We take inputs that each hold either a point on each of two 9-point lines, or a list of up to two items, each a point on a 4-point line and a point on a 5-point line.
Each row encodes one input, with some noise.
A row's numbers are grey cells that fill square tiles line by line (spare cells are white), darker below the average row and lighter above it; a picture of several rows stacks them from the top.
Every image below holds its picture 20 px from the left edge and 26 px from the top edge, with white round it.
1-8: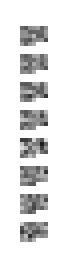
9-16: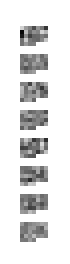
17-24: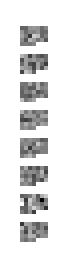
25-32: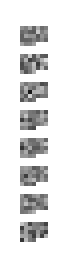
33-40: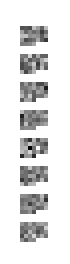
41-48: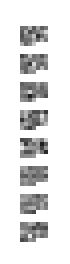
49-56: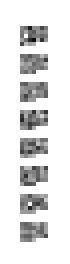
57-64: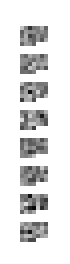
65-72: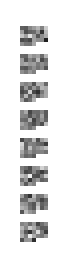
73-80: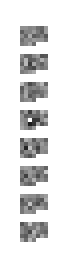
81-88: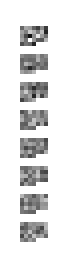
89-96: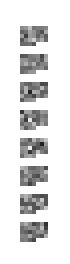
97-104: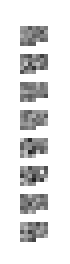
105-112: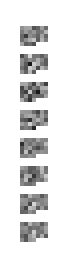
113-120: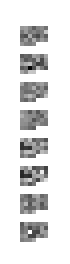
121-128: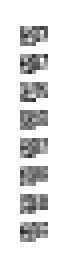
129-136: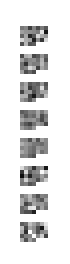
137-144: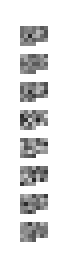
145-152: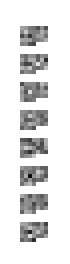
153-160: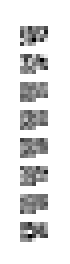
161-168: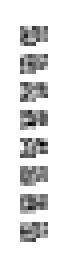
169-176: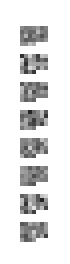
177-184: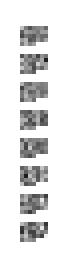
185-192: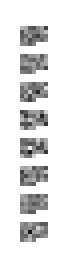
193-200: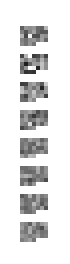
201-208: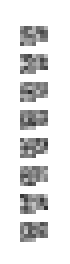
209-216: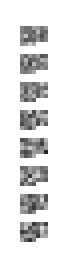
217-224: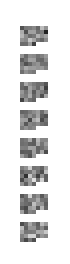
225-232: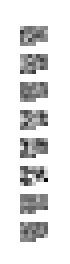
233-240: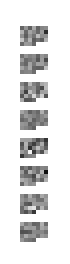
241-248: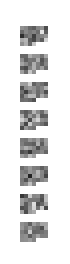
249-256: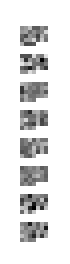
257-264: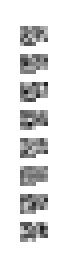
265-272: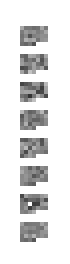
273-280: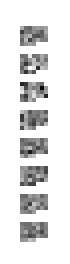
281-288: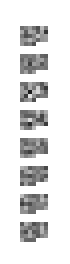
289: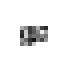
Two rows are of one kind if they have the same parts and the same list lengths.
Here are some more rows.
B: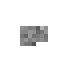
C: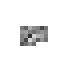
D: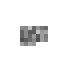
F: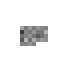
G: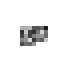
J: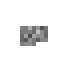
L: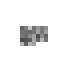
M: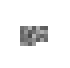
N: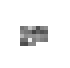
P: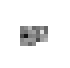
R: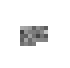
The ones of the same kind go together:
B, F, R
C, D, J, L, M
G, N
P

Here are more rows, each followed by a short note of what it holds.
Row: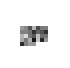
the empty list
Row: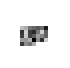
the empty list
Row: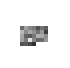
a list of two items
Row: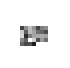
a list of two items
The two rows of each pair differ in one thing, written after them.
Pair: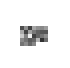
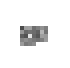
the place on the 5-point line in item 1 of the list
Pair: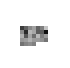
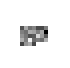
the place on the 5-point line in item 1 of the list
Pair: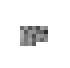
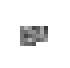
the place on the 5-point line in item 1 of the list
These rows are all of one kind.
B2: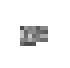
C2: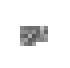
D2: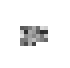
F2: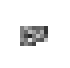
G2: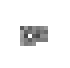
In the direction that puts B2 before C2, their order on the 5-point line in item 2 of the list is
G2, B2, C2, D2, F2.
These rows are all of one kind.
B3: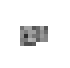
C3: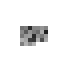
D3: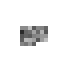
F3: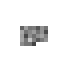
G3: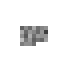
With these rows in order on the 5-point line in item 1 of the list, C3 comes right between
D3 and G3.
